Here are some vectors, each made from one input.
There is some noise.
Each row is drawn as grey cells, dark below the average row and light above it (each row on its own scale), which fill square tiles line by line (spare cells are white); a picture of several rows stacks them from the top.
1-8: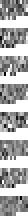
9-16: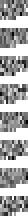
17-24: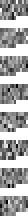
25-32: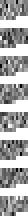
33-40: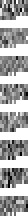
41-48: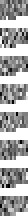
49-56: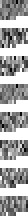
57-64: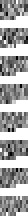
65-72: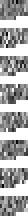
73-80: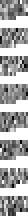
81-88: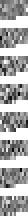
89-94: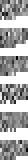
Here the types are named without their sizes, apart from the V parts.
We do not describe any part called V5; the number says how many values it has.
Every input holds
a label, together with either four true/false values, or a value of V5.
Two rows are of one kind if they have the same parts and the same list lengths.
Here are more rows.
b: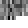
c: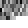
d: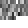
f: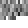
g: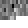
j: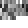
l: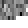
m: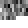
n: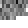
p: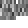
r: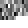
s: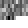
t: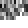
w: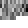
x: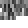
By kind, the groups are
b, c, d, f, g, l, m, n, p, s, x
j, r, t, w

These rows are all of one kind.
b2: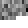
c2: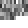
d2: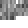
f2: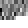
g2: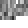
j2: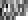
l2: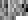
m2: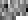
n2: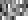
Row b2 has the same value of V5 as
j2, l2 and m2.
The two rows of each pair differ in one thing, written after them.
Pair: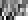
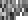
the value of V5
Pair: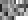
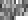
the label
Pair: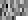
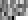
the value of V5
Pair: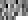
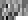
the label
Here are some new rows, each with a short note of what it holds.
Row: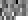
a label and a value of V5
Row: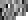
a label and a value of V5
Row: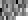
a label and a value of V5
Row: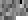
a label and four true/false values
